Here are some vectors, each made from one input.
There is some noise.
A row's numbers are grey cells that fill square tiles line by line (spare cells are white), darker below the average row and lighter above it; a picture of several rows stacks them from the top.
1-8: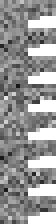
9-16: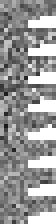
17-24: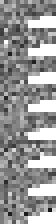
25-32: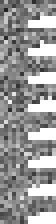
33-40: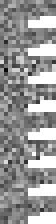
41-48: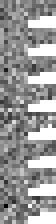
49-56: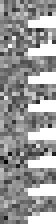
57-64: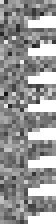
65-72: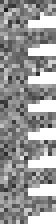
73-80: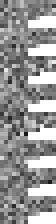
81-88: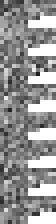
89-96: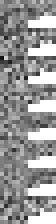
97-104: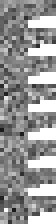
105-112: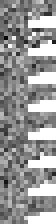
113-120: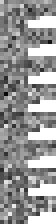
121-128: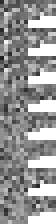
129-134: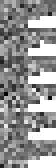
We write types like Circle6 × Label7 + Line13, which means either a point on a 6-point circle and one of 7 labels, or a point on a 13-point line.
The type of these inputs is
Bool × Line6 + Line13 × Line13.
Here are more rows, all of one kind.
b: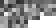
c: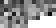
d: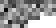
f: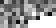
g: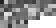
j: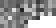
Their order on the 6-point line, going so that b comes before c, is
f, j, d, b, g, c.
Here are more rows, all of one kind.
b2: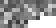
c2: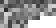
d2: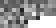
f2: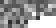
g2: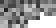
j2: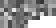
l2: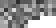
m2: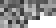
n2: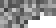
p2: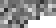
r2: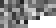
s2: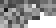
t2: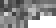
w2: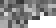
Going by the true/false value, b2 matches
c2, f2 and p2.
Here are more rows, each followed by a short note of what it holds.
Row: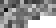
a point on a 6-point line and a true/false value
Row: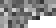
a point on a 6-point line and a true/false value
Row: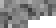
a point on each of two 13-point lines
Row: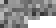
a point on each of two 13-point lines
